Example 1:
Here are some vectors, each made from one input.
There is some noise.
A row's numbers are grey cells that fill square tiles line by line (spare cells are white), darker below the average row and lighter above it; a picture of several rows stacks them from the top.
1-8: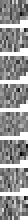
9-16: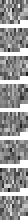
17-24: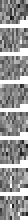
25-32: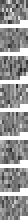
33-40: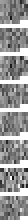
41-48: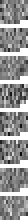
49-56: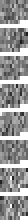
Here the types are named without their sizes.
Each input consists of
a point on a line, together with either a fixed value, or three true/false values.
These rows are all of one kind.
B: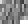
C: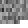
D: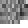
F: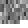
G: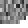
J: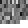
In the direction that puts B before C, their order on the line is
G, J, D, B, C, F.
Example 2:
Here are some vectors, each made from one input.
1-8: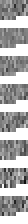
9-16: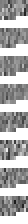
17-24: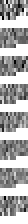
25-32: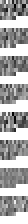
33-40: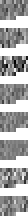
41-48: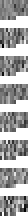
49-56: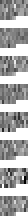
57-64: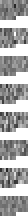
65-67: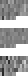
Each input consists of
a point on a 7-point line, together with either a point on an 8-point circle, or a fixed value.
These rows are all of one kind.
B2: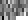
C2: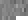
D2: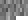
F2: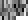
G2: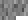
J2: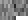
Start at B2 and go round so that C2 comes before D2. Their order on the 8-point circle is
B2, J2, C2, D2, F2, G2.
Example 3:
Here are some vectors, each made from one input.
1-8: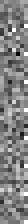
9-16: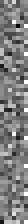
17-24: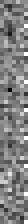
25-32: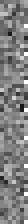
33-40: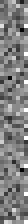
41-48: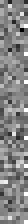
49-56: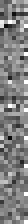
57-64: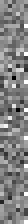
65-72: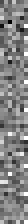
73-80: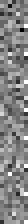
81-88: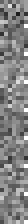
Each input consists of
two labels (each one of 12).
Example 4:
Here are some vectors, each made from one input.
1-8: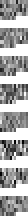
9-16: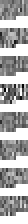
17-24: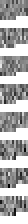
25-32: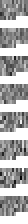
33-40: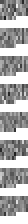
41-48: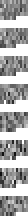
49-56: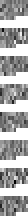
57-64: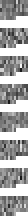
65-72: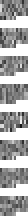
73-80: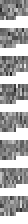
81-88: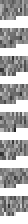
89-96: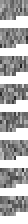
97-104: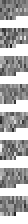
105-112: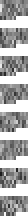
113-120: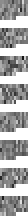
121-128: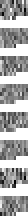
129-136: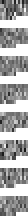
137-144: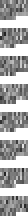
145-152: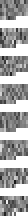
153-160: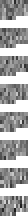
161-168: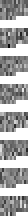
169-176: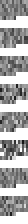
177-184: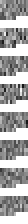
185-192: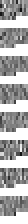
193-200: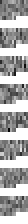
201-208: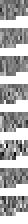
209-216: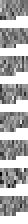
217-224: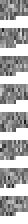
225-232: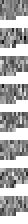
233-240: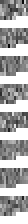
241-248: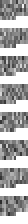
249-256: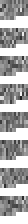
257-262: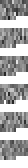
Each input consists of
either a point on a 19-point circle, or a fixed value, or a node of a 16-node tree.
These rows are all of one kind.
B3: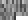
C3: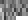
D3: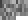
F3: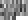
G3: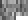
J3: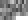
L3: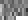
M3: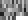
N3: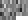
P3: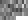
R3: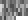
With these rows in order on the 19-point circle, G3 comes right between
B3 and D3.
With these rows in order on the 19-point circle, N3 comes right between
M3 and P3.
